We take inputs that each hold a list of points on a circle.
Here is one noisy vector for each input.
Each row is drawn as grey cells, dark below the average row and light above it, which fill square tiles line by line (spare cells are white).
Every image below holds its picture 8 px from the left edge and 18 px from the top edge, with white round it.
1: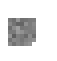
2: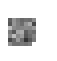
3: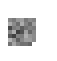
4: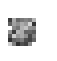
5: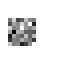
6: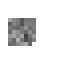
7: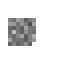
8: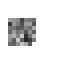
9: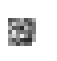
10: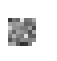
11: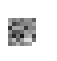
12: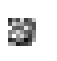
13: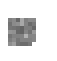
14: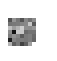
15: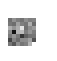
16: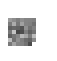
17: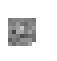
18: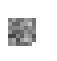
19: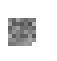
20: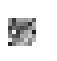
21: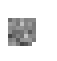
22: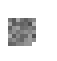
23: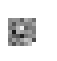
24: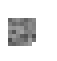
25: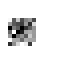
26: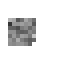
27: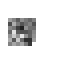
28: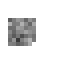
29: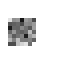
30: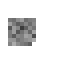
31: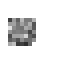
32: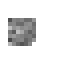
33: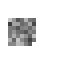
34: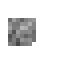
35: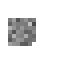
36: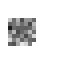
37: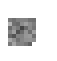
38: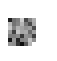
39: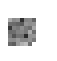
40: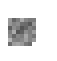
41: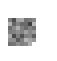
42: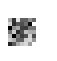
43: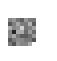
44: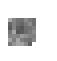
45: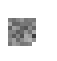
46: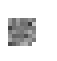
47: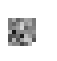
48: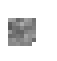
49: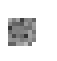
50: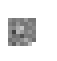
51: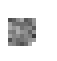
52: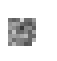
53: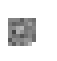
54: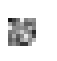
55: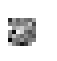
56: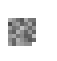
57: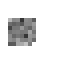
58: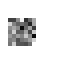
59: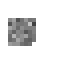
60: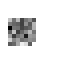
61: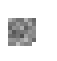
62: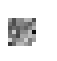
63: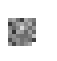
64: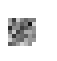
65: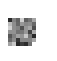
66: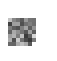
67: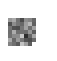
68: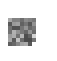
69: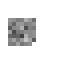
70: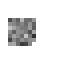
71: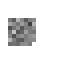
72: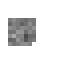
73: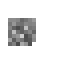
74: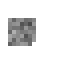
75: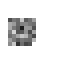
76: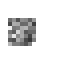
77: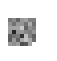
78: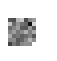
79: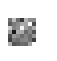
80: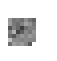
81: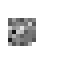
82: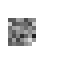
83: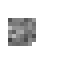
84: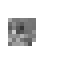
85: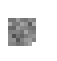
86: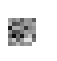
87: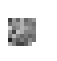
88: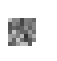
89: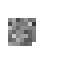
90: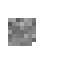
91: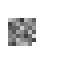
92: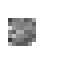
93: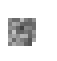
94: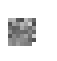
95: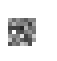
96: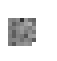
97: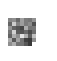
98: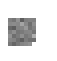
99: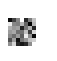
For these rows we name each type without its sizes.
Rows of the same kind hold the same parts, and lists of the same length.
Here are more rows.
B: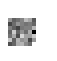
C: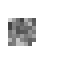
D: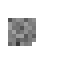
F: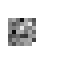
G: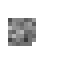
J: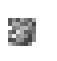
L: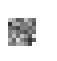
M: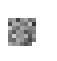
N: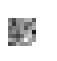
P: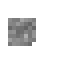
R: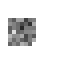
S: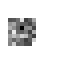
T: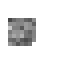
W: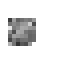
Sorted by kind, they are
B, N
C, L, M, P, S
D, F, G, J, R, T, W

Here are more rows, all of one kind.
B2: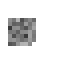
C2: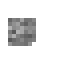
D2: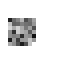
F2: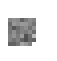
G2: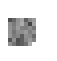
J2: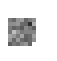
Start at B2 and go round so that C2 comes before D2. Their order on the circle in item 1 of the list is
B2, F2, G2, J2, C2, D2.
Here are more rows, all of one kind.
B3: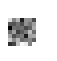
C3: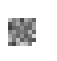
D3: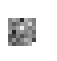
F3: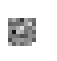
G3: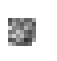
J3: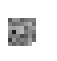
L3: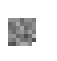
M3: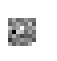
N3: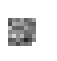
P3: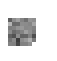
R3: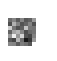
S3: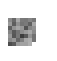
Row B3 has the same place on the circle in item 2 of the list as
J3, N3 and S3.
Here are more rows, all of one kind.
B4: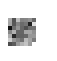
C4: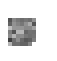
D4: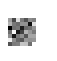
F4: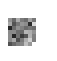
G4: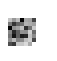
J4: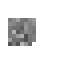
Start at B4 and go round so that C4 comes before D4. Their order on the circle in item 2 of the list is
B4, C4, D4, G4, J4, F4.
